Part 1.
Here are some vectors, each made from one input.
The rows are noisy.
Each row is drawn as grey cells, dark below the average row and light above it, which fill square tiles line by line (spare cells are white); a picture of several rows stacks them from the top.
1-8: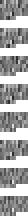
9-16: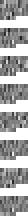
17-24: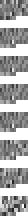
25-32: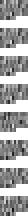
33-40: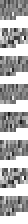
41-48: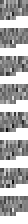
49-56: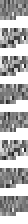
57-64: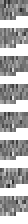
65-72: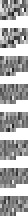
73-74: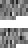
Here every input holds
a list of up to two points on a 5-point line.
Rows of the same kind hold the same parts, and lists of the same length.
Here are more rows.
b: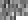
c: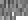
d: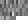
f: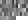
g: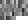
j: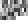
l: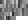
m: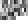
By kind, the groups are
b, c, d, f
g, l
j, m

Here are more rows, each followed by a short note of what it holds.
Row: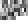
the empty list
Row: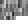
a list of one item
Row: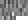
a list of two items
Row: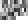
the empty list
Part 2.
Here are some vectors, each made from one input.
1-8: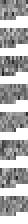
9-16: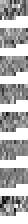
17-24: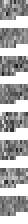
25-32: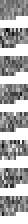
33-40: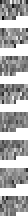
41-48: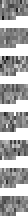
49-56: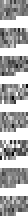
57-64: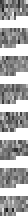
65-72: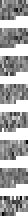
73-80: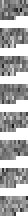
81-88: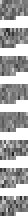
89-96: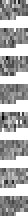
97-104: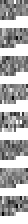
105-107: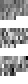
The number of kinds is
2.
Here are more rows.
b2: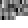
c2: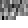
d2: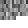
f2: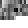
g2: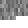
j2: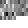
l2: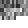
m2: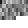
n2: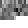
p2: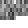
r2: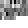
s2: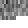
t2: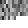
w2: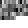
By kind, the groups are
b2, c2, f2, g2, l2, n2, r2, s2, w2
d2, j2, m2, p2, t2

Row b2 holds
a point on an 11-point line.
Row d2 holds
one of 4 labels.
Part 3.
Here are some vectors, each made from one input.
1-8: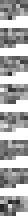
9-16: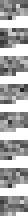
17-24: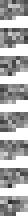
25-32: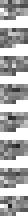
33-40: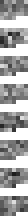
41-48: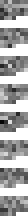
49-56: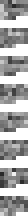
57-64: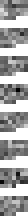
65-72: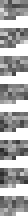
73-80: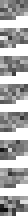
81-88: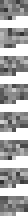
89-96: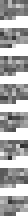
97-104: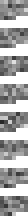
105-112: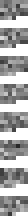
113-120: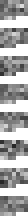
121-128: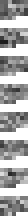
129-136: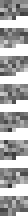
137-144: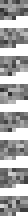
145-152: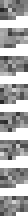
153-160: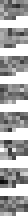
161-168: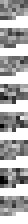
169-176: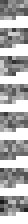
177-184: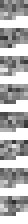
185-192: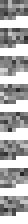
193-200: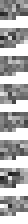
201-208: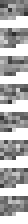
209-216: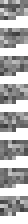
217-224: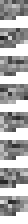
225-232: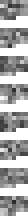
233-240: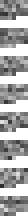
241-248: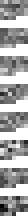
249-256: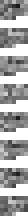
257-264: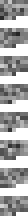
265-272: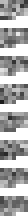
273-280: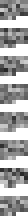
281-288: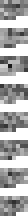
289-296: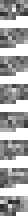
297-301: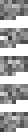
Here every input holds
a point on a 5-point circle and a true/false value.
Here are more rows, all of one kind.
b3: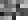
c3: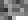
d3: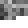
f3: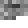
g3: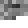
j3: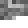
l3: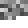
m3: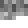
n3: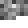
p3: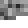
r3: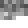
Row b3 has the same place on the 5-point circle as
f3, g3 and l3.
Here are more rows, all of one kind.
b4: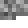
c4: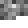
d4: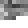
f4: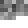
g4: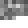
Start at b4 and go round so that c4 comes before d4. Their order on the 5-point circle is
b4, c4, g4, f4, d4.
